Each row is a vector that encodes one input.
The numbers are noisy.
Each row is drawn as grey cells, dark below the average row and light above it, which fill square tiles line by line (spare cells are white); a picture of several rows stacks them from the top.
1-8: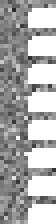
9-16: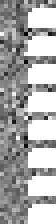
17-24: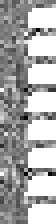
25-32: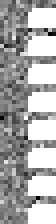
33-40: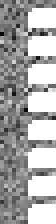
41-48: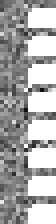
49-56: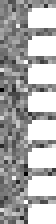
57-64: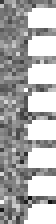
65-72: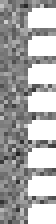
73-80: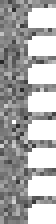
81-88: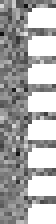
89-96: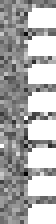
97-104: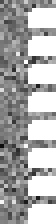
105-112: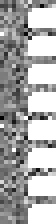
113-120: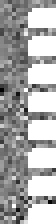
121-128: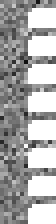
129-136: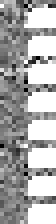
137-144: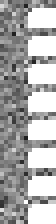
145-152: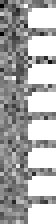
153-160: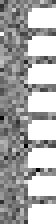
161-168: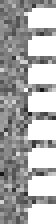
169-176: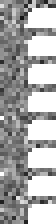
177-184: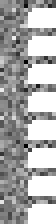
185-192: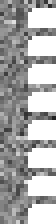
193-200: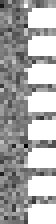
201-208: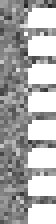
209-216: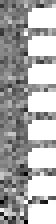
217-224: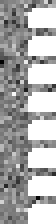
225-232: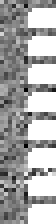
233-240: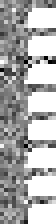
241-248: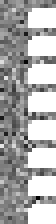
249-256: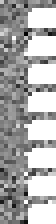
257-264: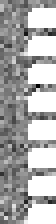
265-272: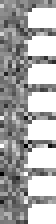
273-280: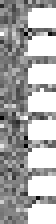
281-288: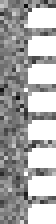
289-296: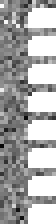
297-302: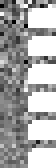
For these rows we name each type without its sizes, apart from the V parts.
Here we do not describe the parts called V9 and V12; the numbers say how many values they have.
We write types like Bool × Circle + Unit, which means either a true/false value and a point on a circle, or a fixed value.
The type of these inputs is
Line × (Line + V9) + V12.
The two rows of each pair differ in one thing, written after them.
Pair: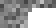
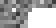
the value of V9
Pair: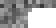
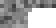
the place on the line
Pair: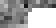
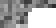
the place on the line
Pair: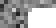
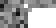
the place on the line
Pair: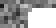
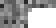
the place on the line
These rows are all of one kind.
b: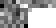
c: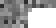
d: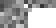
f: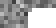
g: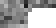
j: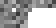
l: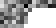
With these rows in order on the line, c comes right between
g and j.
